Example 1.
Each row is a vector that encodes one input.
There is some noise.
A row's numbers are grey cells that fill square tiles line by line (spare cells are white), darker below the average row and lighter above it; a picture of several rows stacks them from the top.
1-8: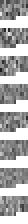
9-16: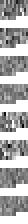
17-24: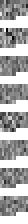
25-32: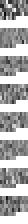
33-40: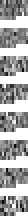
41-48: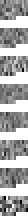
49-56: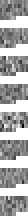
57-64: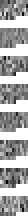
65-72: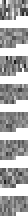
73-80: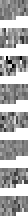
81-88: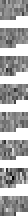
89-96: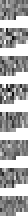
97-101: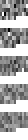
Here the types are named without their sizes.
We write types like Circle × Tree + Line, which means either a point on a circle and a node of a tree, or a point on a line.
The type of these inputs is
List(Line).
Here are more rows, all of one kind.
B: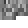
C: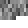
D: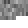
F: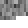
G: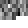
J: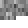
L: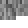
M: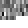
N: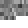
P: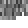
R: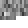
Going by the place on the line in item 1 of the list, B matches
C, G and J.
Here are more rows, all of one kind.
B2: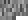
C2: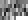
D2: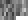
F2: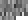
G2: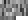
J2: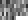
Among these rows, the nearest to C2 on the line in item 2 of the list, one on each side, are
B2 and D2.
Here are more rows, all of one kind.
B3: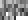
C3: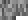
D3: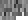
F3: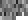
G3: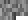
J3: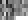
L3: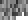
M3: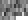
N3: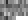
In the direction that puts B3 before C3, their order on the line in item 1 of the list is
F3, D3, M3, N3, J3, L3, B3, C3, G3.
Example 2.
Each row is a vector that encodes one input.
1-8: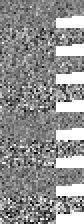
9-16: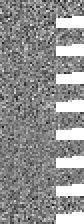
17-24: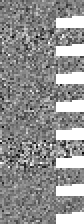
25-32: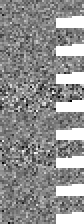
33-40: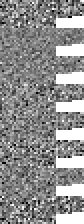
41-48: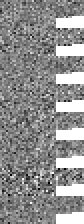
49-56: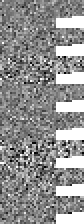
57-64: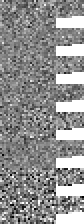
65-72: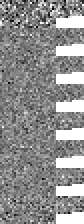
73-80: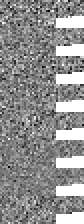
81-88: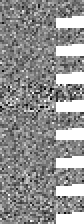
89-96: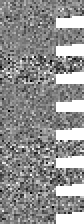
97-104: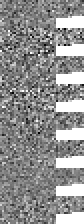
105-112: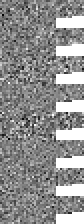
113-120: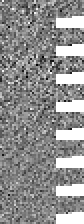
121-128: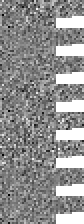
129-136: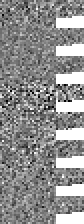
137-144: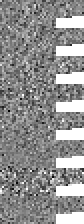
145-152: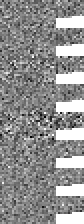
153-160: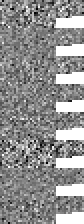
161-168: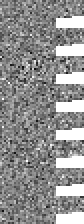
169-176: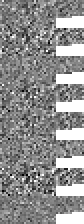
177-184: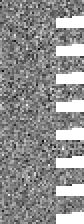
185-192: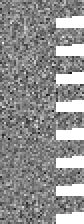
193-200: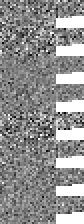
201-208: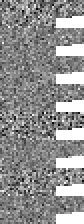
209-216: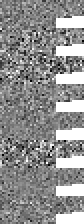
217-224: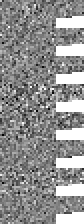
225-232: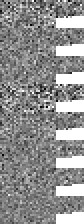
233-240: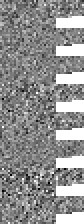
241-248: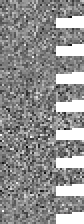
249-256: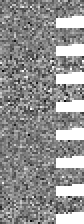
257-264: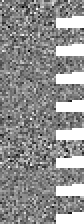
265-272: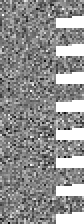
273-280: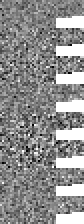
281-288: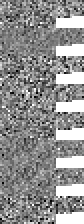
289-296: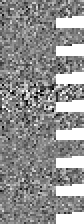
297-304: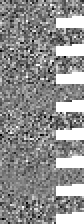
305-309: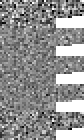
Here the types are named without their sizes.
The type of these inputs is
Circle + Line.
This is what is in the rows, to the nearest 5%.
About 60% of them hold a point on a circle. The rest hold a point on a line.
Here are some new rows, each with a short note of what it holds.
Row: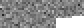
a point on a circle
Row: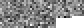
a point on a line
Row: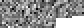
a point on a line
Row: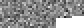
a point on a line
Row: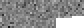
a point on a circle
